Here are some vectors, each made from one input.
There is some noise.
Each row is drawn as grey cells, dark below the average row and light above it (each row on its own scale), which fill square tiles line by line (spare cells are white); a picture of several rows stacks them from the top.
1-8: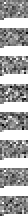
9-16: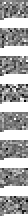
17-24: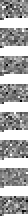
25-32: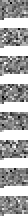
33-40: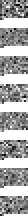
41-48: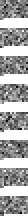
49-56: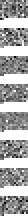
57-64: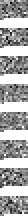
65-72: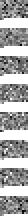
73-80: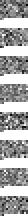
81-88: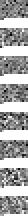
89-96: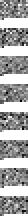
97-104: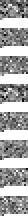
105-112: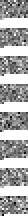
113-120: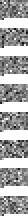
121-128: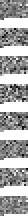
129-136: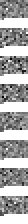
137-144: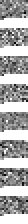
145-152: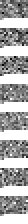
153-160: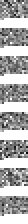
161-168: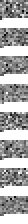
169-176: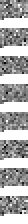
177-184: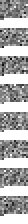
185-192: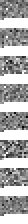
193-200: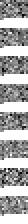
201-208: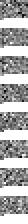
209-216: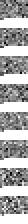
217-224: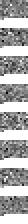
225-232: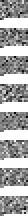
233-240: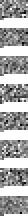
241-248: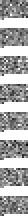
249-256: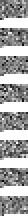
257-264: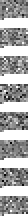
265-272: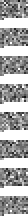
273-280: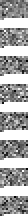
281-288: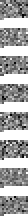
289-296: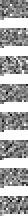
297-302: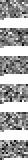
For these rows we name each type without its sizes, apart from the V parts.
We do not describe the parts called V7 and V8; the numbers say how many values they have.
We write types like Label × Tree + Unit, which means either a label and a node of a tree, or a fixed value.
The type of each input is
Line × (Line + V7 × V8).
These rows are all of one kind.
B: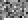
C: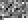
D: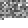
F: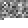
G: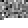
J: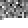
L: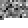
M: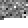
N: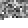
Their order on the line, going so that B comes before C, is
B, J, G, C, M, L, N, D, F.
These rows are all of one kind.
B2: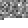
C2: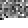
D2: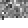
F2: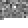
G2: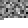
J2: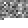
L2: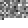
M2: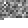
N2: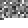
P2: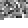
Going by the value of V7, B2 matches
D2, G2 and L2.
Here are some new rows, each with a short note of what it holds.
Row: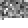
a point on each of two lines
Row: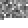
a point on a line, a value of V7 and a value of V8
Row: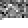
a point on each of two lines
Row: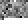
a point on a line, a value of V7 and a value of V8
